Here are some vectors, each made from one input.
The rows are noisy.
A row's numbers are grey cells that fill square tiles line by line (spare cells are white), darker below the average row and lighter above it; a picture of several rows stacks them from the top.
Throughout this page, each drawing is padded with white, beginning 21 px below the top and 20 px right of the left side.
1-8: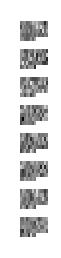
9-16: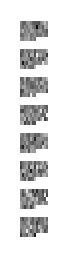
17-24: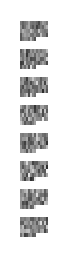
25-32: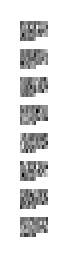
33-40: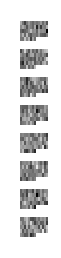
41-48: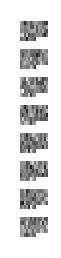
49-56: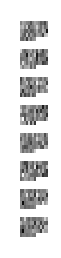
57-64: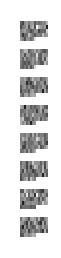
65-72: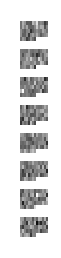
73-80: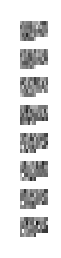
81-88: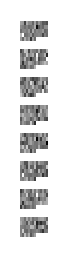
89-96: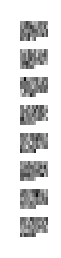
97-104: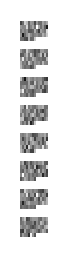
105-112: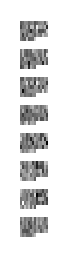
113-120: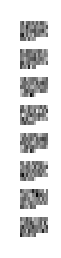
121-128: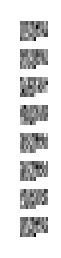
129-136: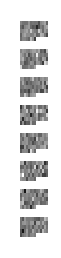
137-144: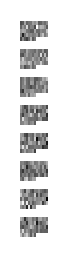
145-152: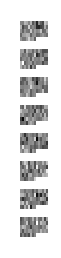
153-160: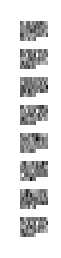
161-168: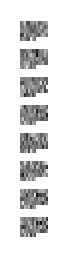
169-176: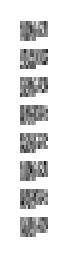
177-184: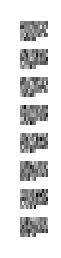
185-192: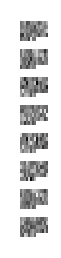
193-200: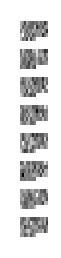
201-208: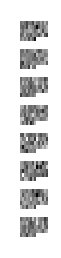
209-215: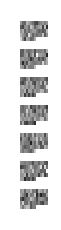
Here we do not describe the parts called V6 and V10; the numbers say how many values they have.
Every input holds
three true/false values and a value of V10, together with either a point on a 5-point line, or a value of V6.
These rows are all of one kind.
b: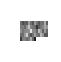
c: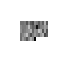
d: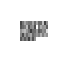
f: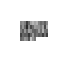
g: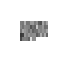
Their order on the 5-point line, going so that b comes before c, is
d, g, b, c, f.
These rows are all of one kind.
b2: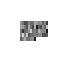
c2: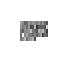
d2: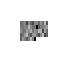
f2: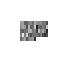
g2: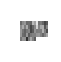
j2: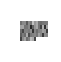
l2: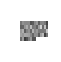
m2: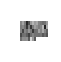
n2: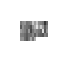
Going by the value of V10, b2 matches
d2, g2 and j2.
